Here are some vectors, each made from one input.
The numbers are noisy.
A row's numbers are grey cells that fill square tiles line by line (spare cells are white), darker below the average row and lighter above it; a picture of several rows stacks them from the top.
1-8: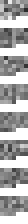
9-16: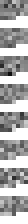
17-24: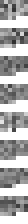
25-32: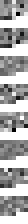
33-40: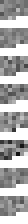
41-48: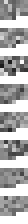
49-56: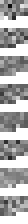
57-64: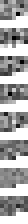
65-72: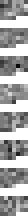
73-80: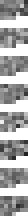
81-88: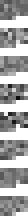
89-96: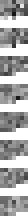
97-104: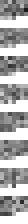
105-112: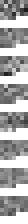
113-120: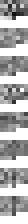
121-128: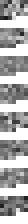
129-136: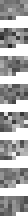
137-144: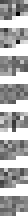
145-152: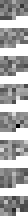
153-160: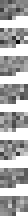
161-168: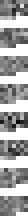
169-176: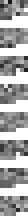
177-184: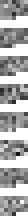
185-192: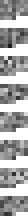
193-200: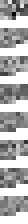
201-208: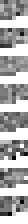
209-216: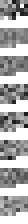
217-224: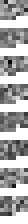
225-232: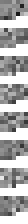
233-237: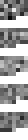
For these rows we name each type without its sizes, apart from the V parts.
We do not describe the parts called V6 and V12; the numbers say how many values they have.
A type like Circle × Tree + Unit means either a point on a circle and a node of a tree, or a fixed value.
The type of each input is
(Bool × Bool × Bool × Bool + V12) × V6 + Label.
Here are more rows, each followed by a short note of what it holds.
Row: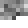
a label
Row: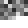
four true/false values and a value of V6
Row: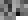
a label
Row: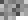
a value of V6 and a value of V12
